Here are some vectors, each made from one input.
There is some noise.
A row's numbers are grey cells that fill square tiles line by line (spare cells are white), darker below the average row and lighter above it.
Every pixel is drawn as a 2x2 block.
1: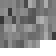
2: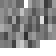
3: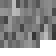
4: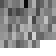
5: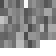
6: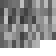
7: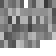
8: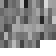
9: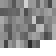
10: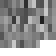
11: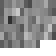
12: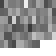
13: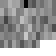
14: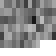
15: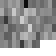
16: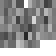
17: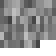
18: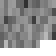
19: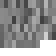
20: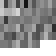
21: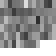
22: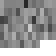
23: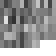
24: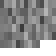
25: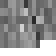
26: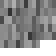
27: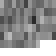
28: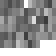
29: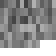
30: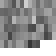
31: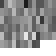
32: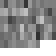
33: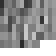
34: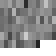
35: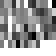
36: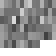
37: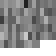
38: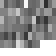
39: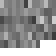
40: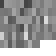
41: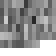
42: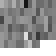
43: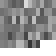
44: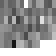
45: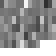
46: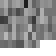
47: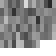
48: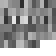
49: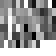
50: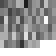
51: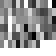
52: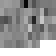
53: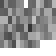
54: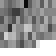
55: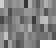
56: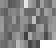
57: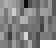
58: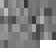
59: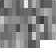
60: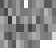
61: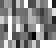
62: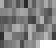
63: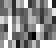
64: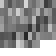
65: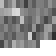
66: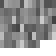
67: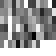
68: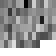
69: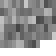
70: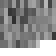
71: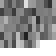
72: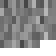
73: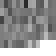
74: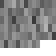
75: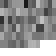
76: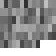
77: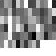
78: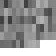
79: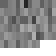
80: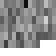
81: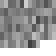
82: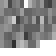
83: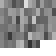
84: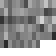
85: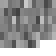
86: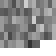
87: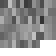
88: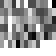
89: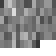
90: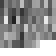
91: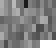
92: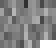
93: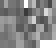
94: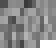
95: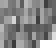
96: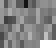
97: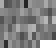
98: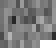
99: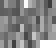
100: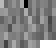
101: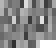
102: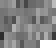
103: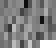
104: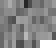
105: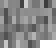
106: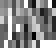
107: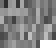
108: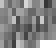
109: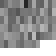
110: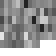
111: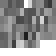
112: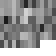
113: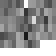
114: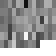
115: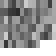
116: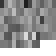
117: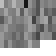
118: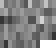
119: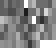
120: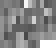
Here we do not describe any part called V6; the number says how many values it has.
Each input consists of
a list of up to two items, each a true/false value and a value of V6.
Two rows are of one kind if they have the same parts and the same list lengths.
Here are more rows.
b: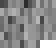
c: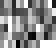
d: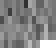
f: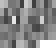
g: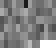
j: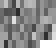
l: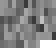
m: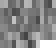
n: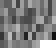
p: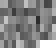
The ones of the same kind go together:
b, d, g, l, n
c
f, j, m, p

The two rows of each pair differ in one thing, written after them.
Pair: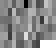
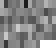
the true/false value in item 1 of the list
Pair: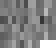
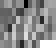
the value of V6 in item 1 of the list
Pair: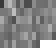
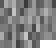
the value of V6 in item 1 of the list
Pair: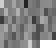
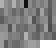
the value of V6 in item 2 of the list
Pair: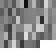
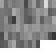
the true/false value in item 2 of the list
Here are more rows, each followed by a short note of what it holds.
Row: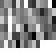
the empty list
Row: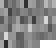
a list of two items
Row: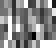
the empty list
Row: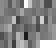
a list of one item
